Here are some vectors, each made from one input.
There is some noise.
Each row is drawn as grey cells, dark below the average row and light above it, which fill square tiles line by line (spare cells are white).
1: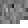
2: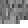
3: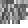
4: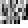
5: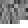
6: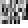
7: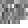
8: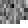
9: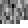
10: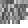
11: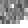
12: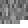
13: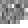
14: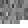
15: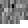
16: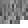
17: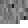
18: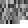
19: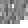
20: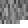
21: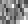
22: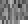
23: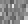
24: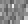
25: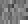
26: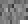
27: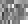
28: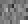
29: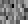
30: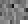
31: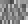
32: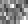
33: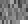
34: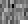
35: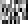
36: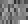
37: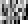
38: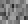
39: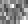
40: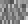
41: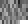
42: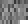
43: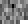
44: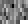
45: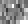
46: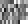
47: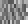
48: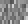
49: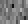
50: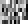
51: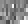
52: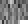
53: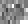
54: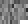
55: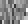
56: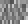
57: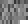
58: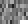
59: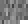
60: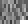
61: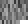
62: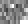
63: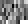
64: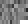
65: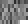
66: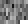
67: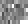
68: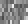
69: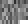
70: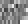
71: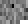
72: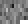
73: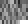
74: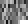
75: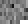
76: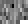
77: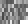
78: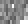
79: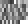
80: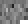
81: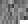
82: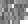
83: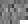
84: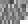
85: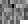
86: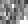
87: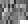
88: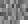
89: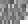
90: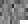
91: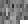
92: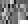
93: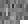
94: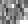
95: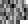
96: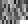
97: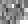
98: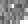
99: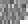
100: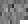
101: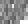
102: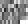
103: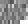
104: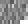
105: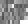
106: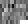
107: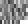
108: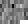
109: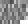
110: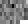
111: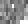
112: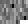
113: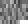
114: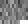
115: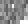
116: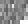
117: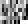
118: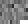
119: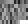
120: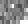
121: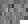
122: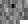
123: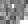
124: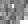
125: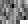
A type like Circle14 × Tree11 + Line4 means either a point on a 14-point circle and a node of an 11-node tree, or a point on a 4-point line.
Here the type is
List2(Line7).
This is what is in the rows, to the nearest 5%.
All of them are lists of up to two points on a 7-point line: about 5% are empty, 40% hold one and 55% two.
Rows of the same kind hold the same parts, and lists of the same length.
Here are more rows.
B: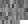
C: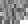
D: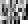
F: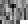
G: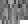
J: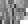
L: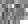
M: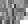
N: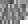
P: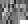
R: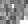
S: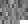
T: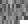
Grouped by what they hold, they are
B, F, G, P, S, T
C, J, L, M, N, R
D

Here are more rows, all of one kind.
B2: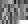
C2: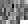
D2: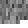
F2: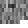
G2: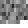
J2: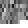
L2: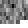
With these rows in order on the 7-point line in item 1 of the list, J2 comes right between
F2 and L2.
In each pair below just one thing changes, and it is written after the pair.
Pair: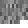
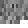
the place on the 7-point line in item 2 of the list
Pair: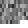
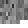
the place on the 7-point line in item 1 of the list
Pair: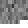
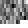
the place on the 7-point line in item 1 of the list
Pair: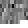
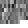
the place on the 7-point line in item 2 of the list
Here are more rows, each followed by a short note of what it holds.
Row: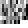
the empty list
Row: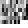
the empty list
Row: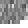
a list of one item
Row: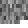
a list of two items
